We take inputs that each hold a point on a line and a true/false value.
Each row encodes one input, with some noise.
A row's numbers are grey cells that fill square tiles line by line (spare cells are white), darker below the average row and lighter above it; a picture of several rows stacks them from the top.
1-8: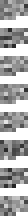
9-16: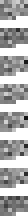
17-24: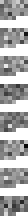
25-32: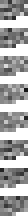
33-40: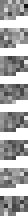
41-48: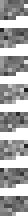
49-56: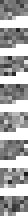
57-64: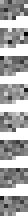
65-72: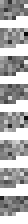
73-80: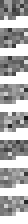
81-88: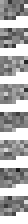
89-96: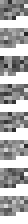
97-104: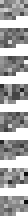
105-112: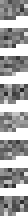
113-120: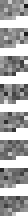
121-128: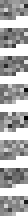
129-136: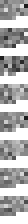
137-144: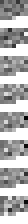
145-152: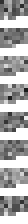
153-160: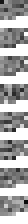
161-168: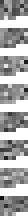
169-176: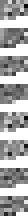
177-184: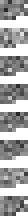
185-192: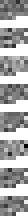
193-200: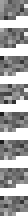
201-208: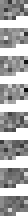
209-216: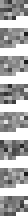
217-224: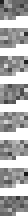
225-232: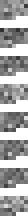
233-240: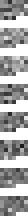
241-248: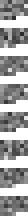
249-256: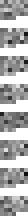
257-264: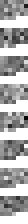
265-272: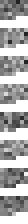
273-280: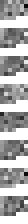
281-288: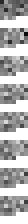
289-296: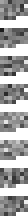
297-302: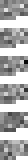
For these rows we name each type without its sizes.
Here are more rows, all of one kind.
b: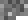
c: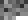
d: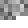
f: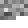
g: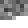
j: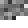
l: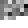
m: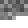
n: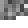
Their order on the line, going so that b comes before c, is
d, j, n, f, b, m, g, c, l.
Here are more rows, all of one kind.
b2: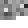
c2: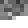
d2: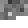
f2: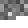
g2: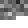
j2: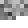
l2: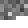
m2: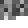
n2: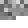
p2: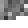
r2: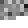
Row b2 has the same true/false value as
j2, n2 and r2.
